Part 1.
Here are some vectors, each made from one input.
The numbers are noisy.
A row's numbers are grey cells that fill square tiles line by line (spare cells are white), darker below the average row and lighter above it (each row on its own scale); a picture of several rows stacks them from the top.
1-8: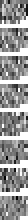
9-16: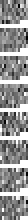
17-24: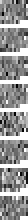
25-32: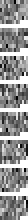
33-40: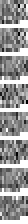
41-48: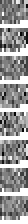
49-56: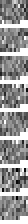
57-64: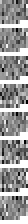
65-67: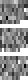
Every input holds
a point on a 9-point line and four true/false values.
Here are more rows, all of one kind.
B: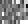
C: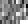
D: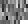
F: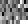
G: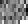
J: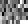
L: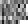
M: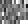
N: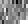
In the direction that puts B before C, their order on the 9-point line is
F, J, L, D, M, B, G, N, C.
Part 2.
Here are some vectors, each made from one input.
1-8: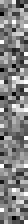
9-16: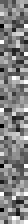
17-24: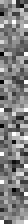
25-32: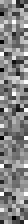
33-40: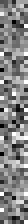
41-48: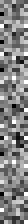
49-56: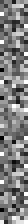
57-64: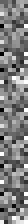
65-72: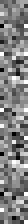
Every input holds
a true/false value, together with either a point on an 8-point circle, or a fixed value.
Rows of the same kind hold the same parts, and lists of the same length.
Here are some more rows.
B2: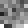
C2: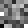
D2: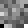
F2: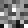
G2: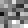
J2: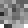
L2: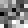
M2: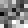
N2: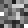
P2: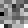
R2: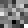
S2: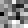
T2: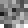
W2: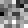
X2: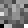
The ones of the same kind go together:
B2, C2, D2, G2, J2, L2, M2, N2, P2, R2, S2, T2, X2
F2, W2

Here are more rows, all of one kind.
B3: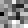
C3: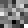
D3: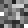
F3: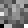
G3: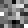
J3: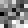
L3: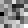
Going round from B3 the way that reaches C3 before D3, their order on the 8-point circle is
B3, L3, C3, G3, D3, J3, F3.
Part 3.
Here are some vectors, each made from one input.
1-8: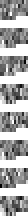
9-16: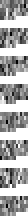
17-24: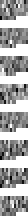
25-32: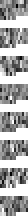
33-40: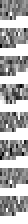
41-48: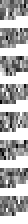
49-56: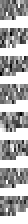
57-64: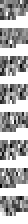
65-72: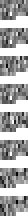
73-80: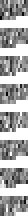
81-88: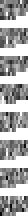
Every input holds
either one of 9 labels, or a point on a 5-point line.
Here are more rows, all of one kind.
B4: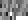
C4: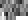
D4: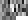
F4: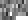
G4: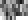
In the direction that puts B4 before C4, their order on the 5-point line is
D4, F4, B4, C4, G4.
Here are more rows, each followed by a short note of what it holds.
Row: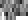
a point on a 5-point line
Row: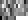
one of 9 labels
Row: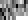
one of 9 labels
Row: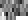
a point on a 5-point line
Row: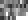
one of 9 labels
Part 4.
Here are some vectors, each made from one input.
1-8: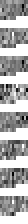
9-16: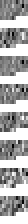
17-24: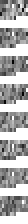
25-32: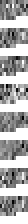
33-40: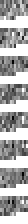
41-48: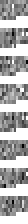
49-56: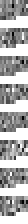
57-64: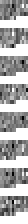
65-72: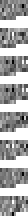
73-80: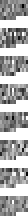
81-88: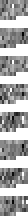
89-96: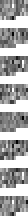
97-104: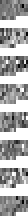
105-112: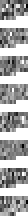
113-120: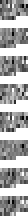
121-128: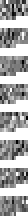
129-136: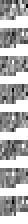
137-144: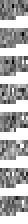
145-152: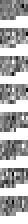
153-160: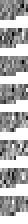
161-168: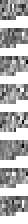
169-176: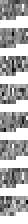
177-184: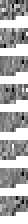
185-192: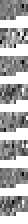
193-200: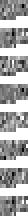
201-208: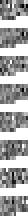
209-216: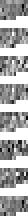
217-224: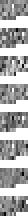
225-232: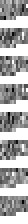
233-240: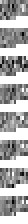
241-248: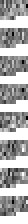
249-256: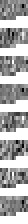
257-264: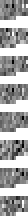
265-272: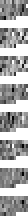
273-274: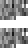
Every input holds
a list of up to two points on a 15-point line.
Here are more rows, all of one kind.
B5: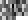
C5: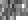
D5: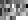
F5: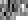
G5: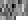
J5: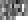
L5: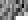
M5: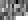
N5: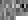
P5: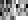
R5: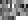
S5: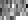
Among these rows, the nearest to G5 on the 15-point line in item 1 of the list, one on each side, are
C5 and J5.
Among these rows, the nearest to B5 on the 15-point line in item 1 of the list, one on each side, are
J5 and M5.
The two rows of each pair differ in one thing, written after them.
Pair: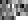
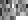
the place on the 15-point line in item 1 of the list
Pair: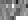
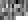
the place on the 15-point line in item 1 of the list
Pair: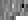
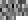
the place on the 15-point line in item 1 of the list
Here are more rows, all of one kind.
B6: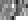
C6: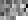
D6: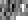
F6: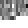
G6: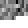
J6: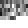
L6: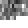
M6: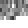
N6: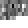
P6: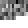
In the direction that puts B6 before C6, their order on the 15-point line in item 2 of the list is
D6, J6, F6, M6, B6, G6, P6, L6, N6, C6.
